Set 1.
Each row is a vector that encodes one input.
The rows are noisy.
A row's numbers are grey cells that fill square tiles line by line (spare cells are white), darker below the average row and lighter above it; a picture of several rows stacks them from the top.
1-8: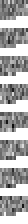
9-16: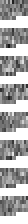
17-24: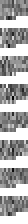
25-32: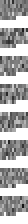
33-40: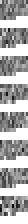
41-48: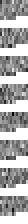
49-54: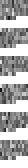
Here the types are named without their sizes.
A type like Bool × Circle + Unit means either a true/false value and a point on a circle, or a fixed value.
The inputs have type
Bool × Bool × Bool + Line.
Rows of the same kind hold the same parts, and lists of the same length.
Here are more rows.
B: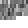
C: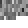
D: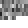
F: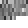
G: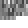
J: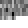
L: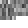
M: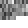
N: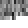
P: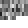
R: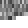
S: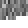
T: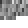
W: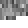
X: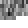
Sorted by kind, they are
B, F, G, L, M, X
C, D, J, N, P, R, S, T, W

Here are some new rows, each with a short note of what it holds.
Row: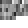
three true/false values
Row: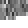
three true/false values
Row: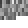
three true/false values
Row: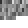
three true/false values
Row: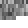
a point on a line
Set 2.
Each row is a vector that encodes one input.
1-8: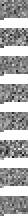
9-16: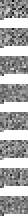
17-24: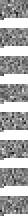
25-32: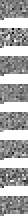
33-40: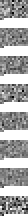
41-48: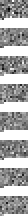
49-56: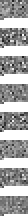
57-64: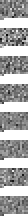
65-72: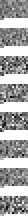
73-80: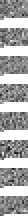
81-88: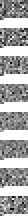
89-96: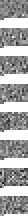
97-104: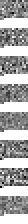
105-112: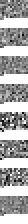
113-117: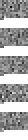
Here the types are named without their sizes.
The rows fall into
3 kinds.
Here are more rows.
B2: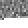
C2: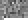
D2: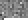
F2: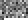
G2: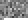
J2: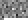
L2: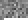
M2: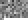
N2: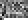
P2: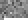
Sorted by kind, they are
B2, C2, D2, F2, L2
G2, J2, M2, P2
N2

